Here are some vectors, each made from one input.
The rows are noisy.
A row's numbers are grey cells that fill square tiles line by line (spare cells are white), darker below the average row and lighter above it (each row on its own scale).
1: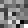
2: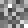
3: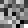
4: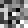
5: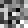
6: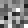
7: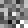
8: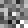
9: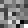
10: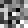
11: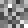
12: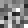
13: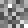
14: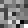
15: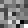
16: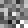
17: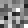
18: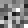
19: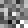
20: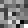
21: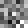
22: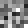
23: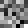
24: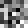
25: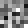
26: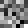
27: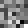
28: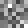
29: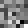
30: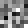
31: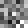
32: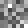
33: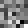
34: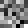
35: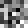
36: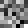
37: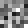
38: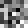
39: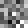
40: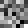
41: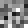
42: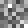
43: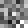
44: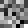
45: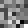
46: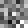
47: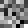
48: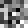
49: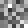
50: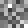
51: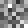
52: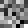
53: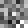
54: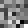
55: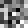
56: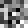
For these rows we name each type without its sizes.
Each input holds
a point on a line.
